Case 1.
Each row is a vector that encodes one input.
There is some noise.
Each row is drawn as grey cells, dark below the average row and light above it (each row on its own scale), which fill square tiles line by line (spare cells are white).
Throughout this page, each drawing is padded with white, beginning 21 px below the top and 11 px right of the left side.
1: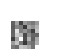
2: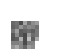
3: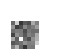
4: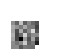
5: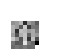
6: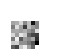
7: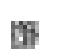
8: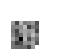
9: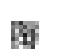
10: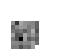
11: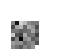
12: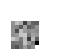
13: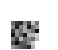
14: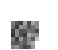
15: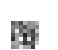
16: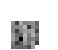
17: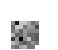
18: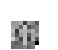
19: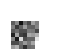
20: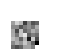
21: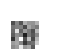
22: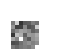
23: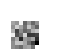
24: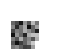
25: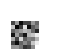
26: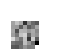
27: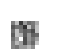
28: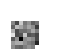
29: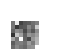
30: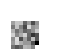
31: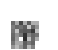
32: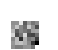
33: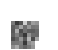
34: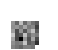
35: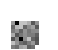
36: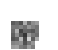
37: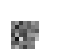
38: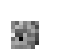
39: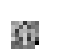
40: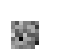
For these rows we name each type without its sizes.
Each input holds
a point on each of two lines and a true/false value.
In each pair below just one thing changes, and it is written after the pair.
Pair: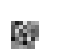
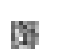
the place on one of the two lines
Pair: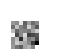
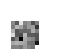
the place on one of the two lines
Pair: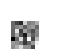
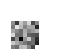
the true/false value
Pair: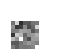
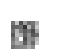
the place on one of the two lines
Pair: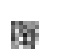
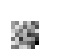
the true/false value
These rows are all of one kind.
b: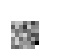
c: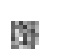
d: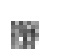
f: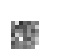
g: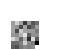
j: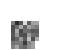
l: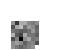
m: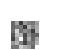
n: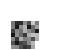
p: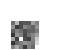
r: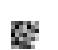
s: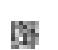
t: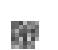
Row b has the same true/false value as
g and l.
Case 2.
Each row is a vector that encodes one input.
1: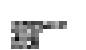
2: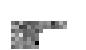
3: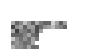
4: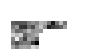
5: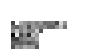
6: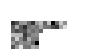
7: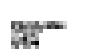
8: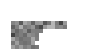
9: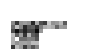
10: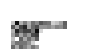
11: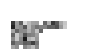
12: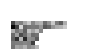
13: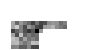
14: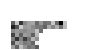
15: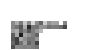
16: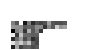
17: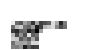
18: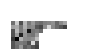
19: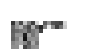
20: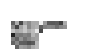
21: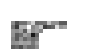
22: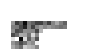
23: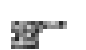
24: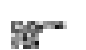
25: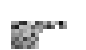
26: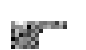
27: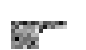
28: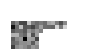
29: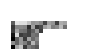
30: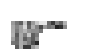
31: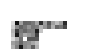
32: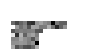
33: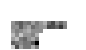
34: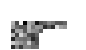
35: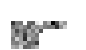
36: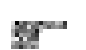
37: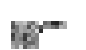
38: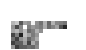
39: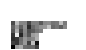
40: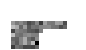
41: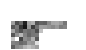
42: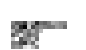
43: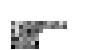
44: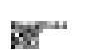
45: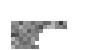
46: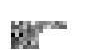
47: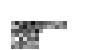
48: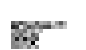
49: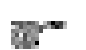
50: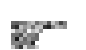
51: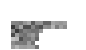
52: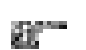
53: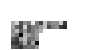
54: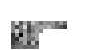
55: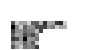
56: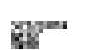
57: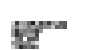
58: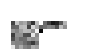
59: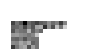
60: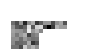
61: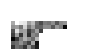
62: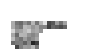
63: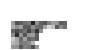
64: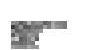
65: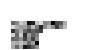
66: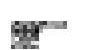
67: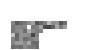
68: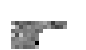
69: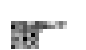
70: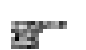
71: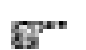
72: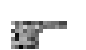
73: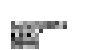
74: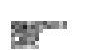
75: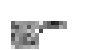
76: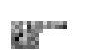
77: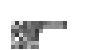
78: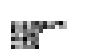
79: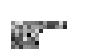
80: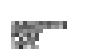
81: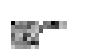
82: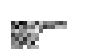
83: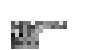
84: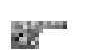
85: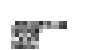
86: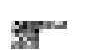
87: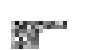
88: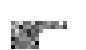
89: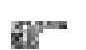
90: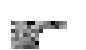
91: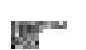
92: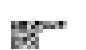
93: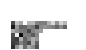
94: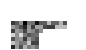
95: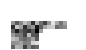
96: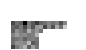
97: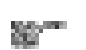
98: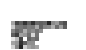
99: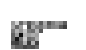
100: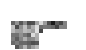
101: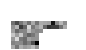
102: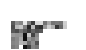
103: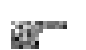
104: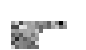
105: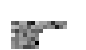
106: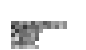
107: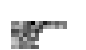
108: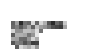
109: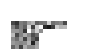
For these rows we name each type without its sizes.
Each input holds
a label and a point on each of two lines.
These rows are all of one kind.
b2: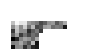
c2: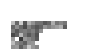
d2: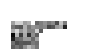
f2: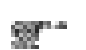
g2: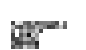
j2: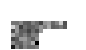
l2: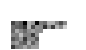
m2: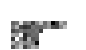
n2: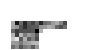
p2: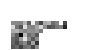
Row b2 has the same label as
d2, g2, j2 and p2.
